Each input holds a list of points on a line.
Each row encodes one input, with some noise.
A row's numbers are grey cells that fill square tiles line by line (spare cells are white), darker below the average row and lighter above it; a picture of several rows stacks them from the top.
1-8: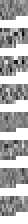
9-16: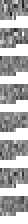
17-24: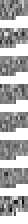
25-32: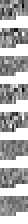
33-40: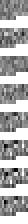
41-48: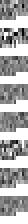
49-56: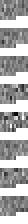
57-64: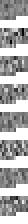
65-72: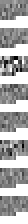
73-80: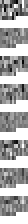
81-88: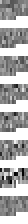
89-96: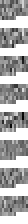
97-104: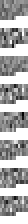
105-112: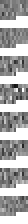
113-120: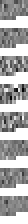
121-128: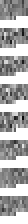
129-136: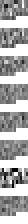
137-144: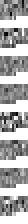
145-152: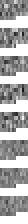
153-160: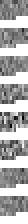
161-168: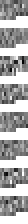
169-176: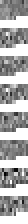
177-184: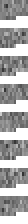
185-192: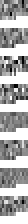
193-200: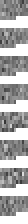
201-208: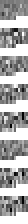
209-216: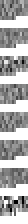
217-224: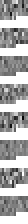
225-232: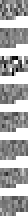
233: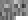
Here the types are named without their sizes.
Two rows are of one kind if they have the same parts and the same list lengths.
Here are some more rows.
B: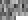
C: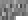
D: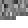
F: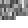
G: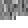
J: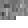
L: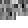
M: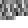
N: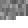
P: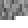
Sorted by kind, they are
B, D, J, L
C, F, P
G, N
M

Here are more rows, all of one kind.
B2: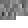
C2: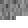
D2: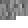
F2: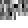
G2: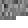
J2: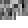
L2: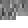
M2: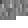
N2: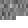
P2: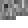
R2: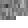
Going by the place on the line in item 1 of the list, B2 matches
D2, G2, J2 and M2.
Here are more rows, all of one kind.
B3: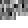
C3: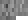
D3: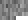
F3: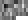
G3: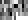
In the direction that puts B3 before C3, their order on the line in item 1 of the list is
G3, D3, B3, C3, F3.
